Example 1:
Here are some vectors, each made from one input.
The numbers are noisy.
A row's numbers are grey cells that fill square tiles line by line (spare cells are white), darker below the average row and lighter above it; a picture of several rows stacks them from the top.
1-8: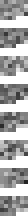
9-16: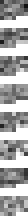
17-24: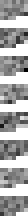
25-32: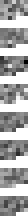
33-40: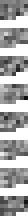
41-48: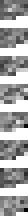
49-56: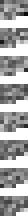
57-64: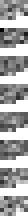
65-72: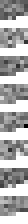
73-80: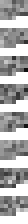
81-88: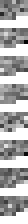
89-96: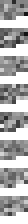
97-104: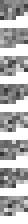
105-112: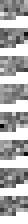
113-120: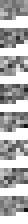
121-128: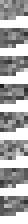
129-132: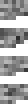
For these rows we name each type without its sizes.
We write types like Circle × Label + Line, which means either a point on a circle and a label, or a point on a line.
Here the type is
Bool × Line.
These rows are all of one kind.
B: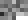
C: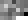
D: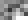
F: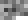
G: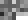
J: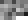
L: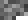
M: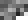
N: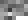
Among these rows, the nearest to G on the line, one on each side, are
B and D.
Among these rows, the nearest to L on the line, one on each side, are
C and M.
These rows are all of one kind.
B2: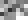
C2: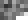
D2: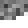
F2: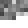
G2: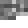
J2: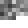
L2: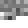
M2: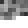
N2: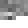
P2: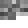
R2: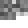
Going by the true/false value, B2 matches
L2, M2 and N2.
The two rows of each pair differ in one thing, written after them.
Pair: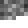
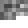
the place on the line
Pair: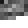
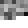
the true/false value
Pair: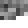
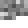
the true/false value
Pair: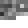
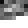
the place on the line
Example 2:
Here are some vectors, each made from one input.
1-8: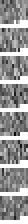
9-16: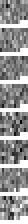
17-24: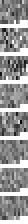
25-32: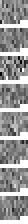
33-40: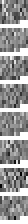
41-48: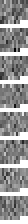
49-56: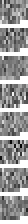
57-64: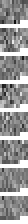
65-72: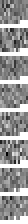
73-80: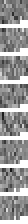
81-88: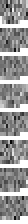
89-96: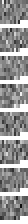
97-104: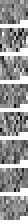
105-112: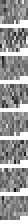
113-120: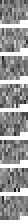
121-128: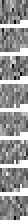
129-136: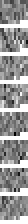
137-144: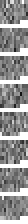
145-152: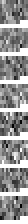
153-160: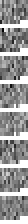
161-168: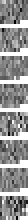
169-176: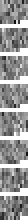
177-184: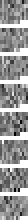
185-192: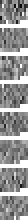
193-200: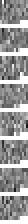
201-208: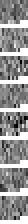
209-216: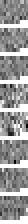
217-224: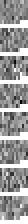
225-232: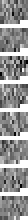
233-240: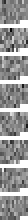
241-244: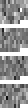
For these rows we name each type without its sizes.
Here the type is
Bool × Bool × Bool × Bool × Bool + Line.
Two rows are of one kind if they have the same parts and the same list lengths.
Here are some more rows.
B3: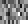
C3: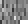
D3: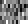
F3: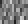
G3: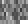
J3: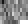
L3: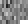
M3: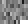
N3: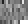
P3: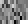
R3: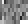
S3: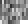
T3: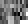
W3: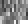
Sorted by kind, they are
B3, D3
C3, F3, G3, J3, L3, M3, N3, P3, R3, S3, T3, W3

